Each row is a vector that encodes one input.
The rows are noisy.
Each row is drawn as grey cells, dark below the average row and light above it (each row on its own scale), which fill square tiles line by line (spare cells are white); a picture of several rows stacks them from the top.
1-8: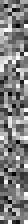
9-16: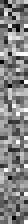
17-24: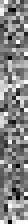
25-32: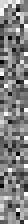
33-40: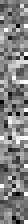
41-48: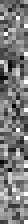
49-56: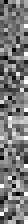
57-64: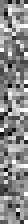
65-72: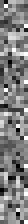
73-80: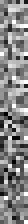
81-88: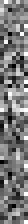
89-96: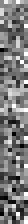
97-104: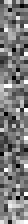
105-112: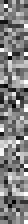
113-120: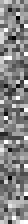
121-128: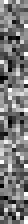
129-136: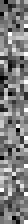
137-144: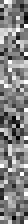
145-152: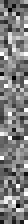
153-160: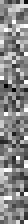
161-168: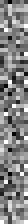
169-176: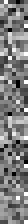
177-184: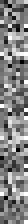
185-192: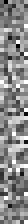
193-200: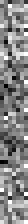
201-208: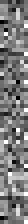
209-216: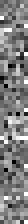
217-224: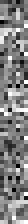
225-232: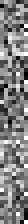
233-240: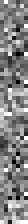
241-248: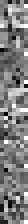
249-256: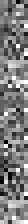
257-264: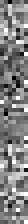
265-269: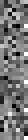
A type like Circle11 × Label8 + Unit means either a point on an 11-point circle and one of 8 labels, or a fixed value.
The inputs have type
(Bool × Bool × Bool × Bool + Unit) × Label10 + Line7.
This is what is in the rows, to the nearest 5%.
About 80% of them hold one of 10 labels, together with either a fixed value, or four true/false values. The rest hold a point on a 7-point line.
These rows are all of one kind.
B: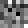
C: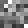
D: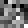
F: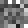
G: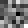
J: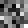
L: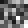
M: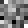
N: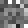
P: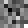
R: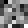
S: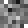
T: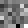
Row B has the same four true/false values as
F, G and N.
